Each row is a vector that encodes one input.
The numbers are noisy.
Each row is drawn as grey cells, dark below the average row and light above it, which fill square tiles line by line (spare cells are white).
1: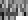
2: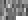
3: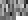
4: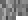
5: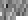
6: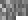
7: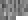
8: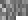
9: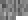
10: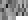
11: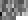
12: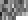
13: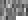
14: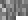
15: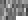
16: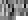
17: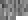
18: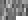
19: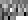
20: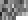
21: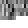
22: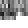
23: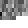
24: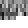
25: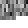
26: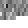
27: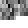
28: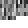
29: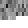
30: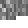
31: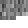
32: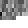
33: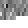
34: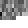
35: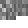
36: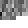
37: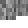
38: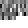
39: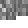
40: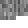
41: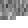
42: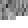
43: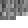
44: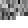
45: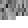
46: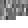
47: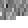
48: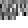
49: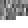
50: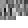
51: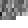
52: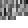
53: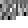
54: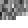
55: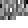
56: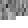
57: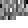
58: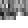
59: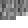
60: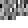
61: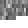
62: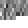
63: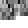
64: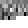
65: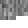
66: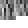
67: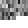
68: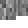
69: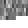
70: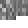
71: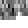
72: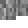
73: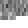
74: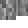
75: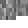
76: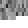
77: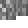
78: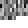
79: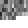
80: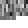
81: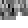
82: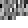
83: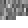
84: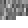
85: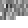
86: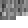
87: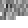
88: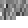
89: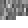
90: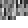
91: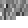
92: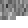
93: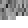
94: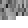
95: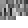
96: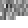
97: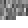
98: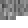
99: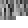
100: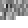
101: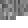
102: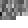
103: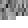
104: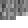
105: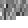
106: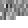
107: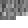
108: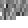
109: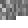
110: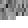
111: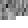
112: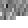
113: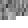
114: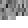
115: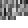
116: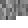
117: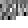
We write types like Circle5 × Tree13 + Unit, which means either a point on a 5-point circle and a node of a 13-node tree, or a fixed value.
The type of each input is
Line4 × Line4 + Tree13.
